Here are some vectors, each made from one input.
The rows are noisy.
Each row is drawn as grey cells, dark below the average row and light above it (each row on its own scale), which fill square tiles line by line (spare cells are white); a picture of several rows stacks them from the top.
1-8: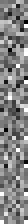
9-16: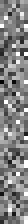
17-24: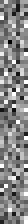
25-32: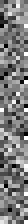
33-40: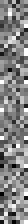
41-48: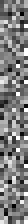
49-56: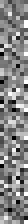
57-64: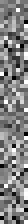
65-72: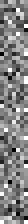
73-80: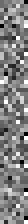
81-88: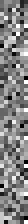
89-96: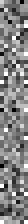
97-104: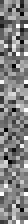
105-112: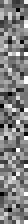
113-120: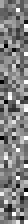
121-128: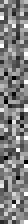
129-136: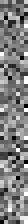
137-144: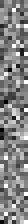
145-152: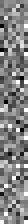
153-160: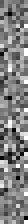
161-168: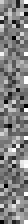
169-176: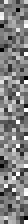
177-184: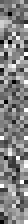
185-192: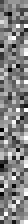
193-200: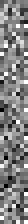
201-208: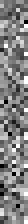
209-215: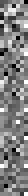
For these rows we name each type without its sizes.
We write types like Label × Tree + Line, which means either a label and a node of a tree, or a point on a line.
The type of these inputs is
Line × (Line + Tree).
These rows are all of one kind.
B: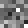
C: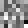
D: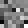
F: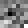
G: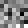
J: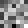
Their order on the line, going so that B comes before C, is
J, G, F, B, D, C.
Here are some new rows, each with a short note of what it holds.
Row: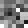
a point on a line and a node of a tree
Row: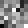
a point on a line and a node of a tree
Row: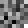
a point on each of two lines
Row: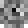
a point on each of two lines
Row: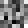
a point on each of two lines
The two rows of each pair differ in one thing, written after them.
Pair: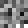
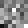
the place on the line
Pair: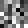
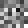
the node of the tree
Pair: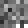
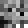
the place on the line
